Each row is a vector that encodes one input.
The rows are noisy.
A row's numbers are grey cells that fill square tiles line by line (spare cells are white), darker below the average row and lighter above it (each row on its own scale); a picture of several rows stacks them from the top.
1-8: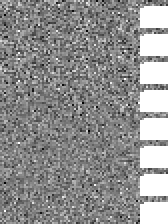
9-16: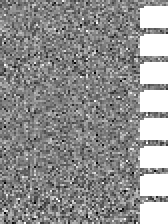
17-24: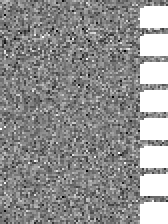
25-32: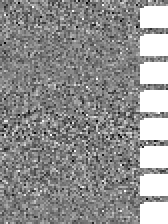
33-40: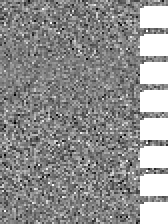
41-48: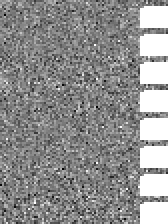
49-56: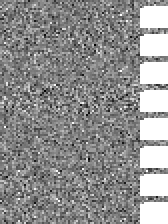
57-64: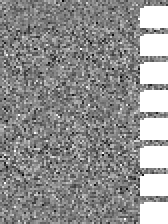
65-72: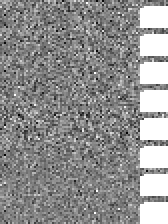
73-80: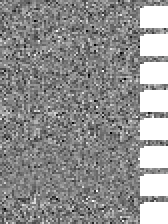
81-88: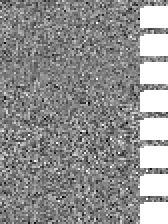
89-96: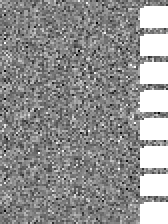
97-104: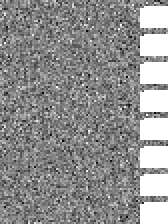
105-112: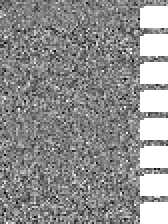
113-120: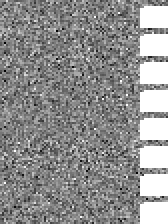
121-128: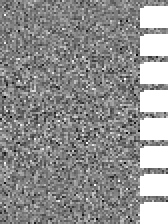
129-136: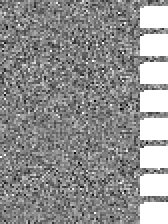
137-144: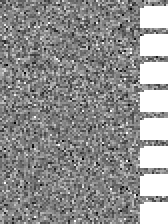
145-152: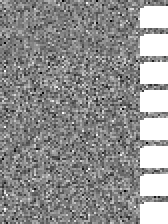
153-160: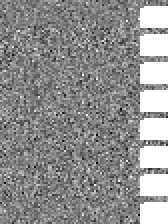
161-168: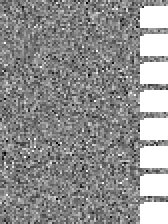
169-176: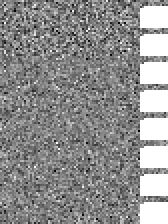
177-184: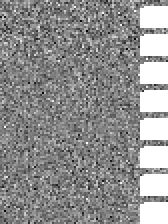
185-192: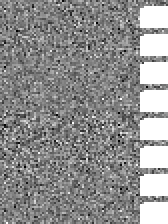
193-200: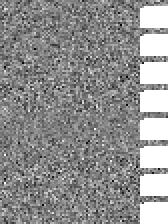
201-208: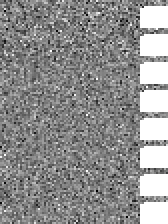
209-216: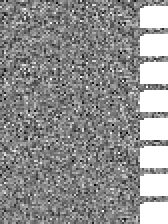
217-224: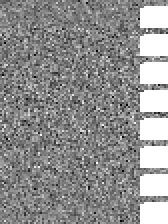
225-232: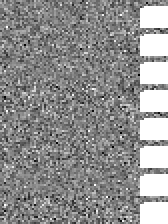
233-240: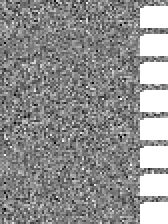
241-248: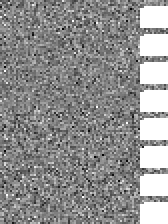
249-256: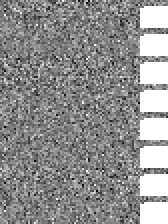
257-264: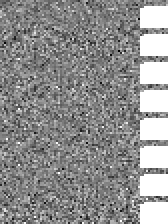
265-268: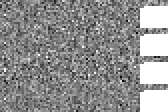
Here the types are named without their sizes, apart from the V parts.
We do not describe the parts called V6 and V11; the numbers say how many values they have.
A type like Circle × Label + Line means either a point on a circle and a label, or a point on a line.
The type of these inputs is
(Circle + Unit) × (Circle × V11 + Line × V6).
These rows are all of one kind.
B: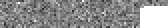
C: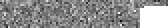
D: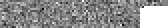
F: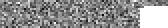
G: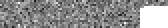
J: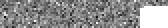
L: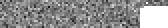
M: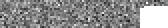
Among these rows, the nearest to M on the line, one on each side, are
G and L.
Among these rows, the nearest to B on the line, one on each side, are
F and G.
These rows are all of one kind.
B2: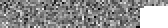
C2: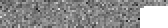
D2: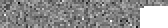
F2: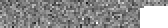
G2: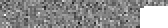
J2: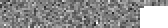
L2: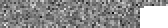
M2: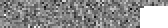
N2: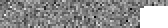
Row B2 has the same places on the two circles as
G2, M2 and N2.
